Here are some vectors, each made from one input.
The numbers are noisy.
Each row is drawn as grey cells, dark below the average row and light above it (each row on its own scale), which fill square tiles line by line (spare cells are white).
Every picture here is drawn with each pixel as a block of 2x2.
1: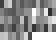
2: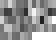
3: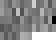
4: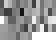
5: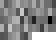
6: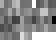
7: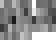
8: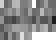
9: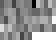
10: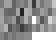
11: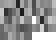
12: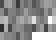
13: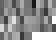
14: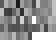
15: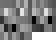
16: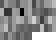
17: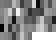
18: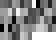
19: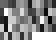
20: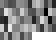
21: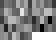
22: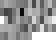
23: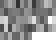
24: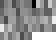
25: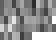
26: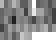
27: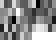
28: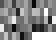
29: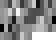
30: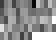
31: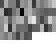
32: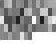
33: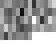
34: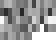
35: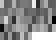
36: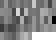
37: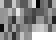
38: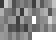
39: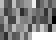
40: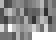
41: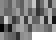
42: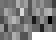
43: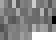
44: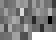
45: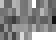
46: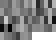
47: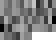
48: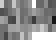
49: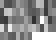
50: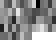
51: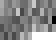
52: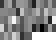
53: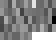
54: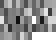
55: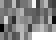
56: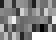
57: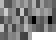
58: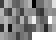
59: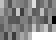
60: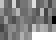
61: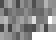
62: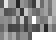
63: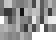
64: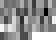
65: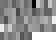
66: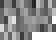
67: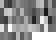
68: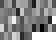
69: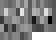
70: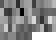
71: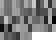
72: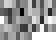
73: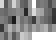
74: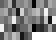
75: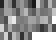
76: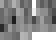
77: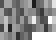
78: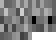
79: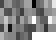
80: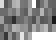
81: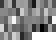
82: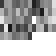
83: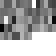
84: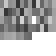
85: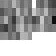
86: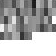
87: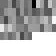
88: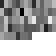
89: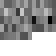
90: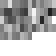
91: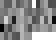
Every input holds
a true/false value, together with either a point on a 4-point line, or a point on a 9-point line.
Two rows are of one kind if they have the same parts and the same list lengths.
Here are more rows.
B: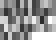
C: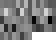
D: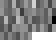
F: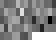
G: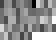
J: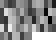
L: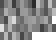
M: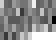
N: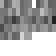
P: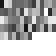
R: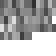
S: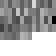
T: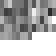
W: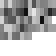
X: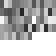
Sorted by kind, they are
B, D, M, N, P, S, T, W, X
C, F, G, J, L, R

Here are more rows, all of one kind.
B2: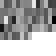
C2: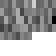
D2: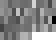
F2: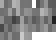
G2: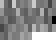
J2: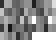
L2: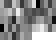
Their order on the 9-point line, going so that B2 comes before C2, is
L2, B2, J2, C2, G2, D2, F2.
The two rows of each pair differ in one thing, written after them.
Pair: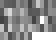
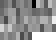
the true/false value
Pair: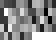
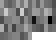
the place on the 4-point line
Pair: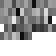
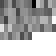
the place on the 4-point line
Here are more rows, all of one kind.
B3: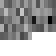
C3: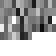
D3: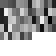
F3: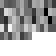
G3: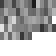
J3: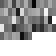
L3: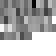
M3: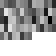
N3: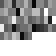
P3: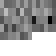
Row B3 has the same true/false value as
D3, F3, M3 and P3.
